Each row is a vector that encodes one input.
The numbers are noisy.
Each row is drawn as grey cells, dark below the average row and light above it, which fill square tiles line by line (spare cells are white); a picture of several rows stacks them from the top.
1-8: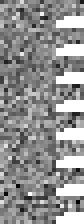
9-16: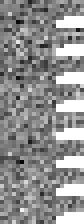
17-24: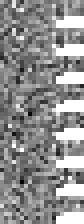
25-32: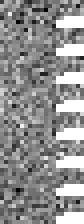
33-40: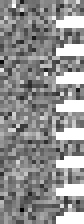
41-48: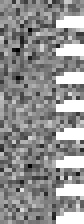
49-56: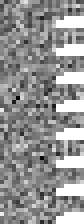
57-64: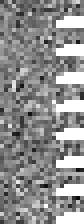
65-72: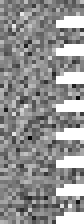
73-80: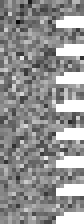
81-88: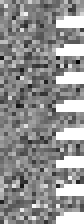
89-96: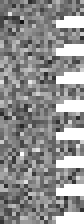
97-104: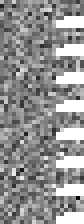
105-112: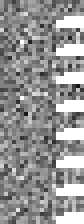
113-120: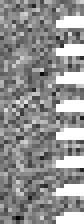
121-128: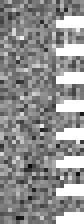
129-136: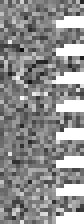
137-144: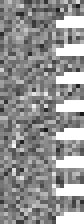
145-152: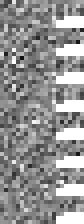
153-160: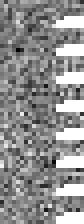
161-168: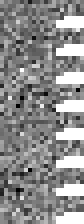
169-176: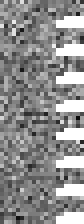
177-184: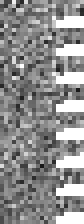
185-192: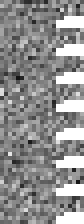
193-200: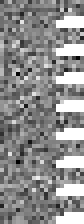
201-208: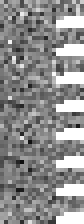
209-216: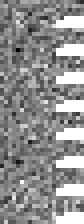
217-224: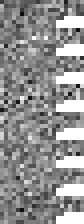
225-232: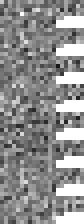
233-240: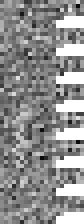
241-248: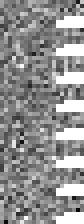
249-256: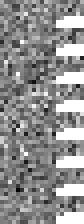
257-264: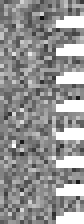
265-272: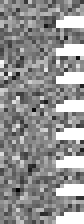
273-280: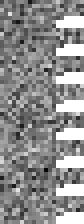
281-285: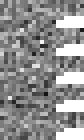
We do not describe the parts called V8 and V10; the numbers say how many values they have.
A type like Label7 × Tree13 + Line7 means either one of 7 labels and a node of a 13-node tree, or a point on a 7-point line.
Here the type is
Circle6 + Line7 + Tree7 + Tree11 + V8 × V10.
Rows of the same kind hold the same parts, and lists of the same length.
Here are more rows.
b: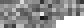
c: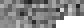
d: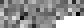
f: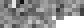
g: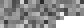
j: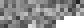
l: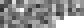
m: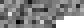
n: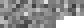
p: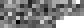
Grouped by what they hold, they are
b, f, l
c
d, g
j, n
m, p

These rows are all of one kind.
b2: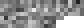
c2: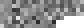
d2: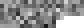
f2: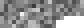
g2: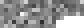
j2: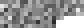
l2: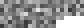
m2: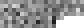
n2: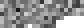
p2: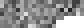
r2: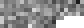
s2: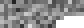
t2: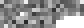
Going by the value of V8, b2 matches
g2, m2, r2 and t2.
